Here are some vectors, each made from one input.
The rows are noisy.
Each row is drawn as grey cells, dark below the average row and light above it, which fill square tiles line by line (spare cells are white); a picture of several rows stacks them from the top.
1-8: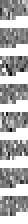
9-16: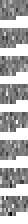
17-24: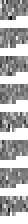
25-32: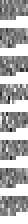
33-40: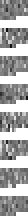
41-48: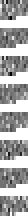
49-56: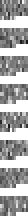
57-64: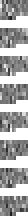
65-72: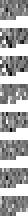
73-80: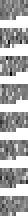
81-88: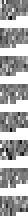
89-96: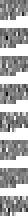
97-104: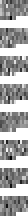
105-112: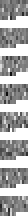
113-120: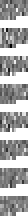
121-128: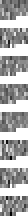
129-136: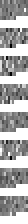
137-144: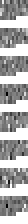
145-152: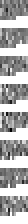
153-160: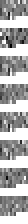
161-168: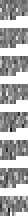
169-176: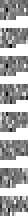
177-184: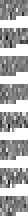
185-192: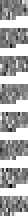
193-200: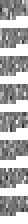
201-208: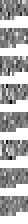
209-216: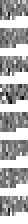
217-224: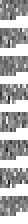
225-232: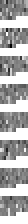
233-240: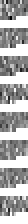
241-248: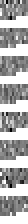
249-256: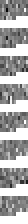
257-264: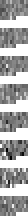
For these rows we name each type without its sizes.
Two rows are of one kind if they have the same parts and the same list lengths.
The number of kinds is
4.
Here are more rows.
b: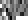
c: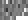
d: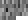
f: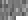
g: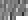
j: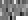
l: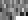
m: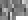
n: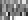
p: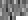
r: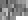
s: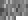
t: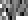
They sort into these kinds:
b, t
c, d, f, g, j, p
l, s
m, n, r

